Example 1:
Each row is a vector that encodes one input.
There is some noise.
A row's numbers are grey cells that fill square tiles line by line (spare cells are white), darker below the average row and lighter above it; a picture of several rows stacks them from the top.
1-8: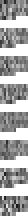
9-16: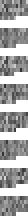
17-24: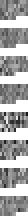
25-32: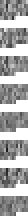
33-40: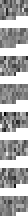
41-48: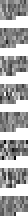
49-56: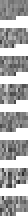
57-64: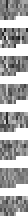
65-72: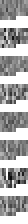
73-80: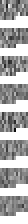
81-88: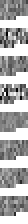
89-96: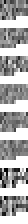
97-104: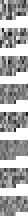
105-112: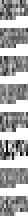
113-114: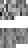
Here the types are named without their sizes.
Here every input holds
either a point on a line, or a node of each of two trees.
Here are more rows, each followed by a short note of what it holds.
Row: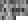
a point on a line
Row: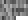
a point on a line
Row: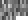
a node of each of two trees
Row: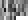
a point on a line
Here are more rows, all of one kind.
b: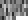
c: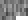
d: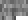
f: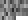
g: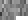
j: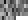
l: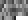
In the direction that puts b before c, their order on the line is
j, b, d, f, l, g, c.
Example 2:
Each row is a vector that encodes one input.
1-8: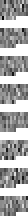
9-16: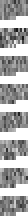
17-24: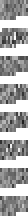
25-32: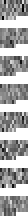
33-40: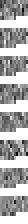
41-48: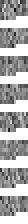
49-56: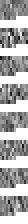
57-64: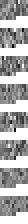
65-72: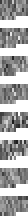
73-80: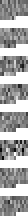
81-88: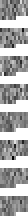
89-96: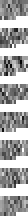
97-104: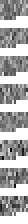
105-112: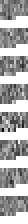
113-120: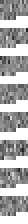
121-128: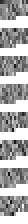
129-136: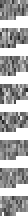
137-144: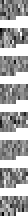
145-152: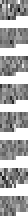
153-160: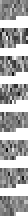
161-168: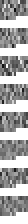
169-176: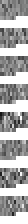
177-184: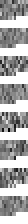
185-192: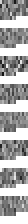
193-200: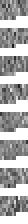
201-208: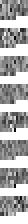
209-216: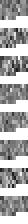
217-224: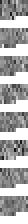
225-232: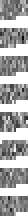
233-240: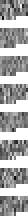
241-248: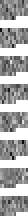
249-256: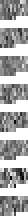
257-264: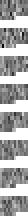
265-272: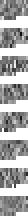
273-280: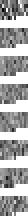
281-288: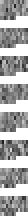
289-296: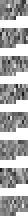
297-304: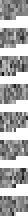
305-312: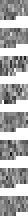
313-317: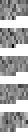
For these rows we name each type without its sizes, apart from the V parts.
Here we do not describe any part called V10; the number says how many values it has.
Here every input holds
either a label, or a node of a tree and a value of V10.
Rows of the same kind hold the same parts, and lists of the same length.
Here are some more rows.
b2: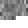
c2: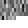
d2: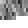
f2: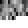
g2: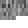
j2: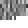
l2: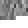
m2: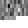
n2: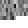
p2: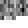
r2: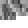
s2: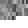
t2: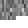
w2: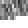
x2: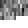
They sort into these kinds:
b2, d2, f2, g2, l2, m2, n2, r2, s2, t2, w2
c2, j2, p2, x2

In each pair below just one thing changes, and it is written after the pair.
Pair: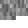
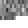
the node of the tree
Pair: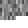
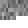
the node of the tree
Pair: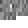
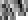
the value of V10
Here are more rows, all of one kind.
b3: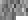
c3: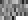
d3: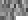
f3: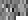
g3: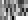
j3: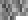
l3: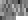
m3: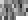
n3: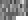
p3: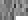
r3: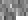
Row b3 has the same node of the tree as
d3, f3, m3 and p3.
